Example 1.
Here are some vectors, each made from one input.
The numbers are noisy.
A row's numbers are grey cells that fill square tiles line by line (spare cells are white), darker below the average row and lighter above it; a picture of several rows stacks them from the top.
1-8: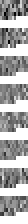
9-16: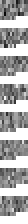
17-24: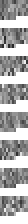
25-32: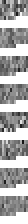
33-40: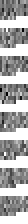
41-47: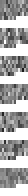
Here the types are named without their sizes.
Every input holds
a point on a line, together with either a fixed value, or three true/false values.
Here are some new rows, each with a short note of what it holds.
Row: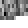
a point on a line and three true/false values
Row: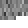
a point on a line
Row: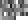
a point on a line and three true/false values
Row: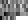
a point on a line and three true/false values
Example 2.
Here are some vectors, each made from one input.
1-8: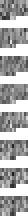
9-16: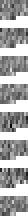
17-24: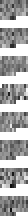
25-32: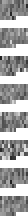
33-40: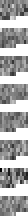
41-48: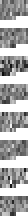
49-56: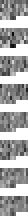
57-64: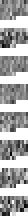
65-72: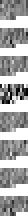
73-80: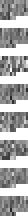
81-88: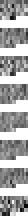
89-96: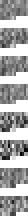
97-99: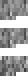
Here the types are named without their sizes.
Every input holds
a point on a line and a true/false value.
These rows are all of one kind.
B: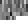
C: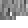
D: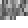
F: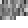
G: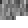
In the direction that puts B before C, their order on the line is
D, F, B, G, C.
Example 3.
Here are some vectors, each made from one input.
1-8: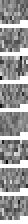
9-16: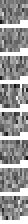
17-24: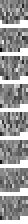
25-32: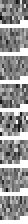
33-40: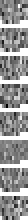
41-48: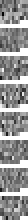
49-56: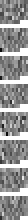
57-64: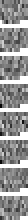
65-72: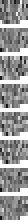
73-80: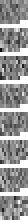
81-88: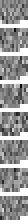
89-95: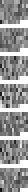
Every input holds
either a point on a 9-point line, or a point on a 13-point line.
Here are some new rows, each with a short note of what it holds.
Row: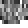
a point on a 13-point line
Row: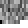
a point on a 9-point line
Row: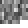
a point on a 9-point line
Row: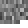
a point on a 13-point line
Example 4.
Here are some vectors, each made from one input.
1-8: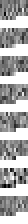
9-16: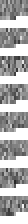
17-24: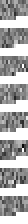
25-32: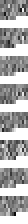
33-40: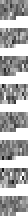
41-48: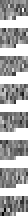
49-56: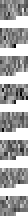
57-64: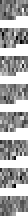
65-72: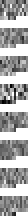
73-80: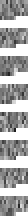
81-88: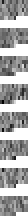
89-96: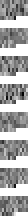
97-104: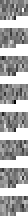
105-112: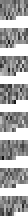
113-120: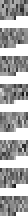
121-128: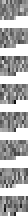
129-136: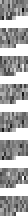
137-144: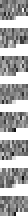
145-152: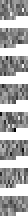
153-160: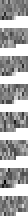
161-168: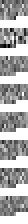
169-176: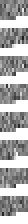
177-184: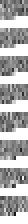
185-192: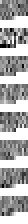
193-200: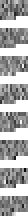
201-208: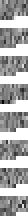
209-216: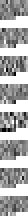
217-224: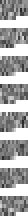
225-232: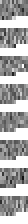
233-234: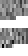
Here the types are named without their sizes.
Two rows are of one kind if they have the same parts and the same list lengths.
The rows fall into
2 kinds.
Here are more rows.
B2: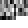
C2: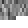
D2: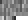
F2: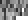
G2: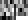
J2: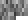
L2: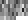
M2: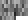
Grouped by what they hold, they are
B2, G2
C2, D2, F2, J2, L2, M2

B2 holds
a fixed value.
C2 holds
a label and three true/false values.
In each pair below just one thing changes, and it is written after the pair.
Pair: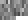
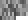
one of the three true/false values
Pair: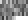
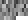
the label
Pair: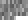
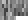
one of the three true/false values
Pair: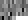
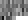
one of the three true/false values
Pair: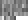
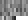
one of the three true/false values
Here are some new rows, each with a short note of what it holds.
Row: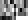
a fixed value
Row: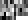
a fixed value
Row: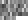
a label and three true/false values
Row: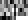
a fixed value
